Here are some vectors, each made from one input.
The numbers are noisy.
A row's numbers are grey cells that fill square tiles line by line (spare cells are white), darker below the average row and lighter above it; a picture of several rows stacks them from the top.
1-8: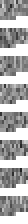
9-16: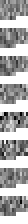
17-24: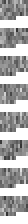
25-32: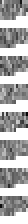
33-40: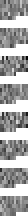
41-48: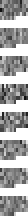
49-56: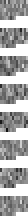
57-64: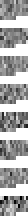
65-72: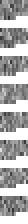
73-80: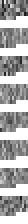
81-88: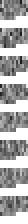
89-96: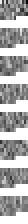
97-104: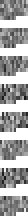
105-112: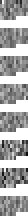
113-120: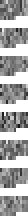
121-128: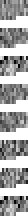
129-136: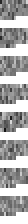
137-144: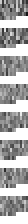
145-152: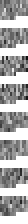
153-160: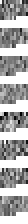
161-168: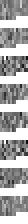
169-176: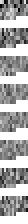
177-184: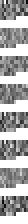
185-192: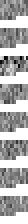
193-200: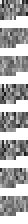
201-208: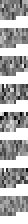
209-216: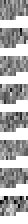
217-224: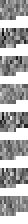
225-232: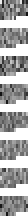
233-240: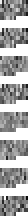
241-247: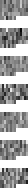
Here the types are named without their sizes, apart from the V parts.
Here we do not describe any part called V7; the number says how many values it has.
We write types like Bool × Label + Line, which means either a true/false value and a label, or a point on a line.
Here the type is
List(Bool × (Line + V7)).
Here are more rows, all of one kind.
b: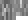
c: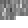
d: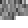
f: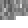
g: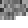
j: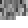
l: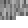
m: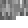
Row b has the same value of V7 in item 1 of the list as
l and m.
